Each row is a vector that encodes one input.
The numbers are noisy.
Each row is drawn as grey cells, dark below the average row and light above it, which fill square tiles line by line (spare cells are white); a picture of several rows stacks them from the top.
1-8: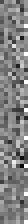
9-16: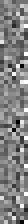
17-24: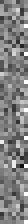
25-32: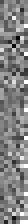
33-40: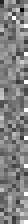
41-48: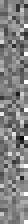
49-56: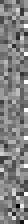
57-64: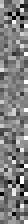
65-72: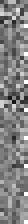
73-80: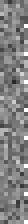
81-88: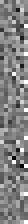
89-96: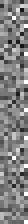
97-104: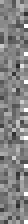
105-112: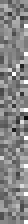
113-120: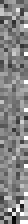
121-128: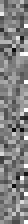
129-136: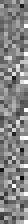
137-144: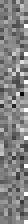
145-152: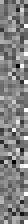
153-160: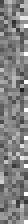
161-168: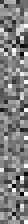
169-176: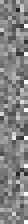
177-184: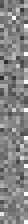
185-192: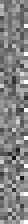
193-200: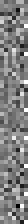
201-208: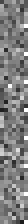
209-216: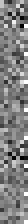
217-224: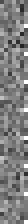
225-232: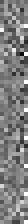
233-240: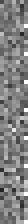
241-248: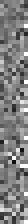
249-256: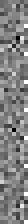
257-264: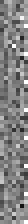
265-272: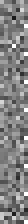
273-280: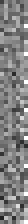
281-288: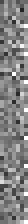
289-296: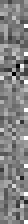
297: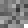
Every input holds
a list of up to two points on a 15-point line.
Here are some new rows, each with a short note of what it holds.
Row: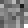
a list of two items
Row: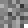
a list of two items
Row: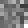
a list of two items
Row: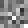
a list of one item
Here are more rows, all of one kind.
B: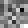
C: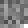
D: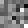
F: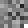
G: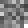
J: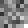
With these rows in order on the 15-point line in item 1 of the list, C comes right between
B and F.
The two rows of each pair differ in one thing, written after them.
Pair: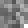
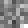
the place on the 15-point line in item 1 of the list
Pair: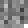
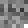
the place on the 15-point line in item 1 of the list
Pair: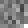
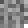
the place on the 15-point line in item 2 of the list
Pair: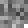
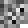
the place on the 15-point line in item 2 of the list
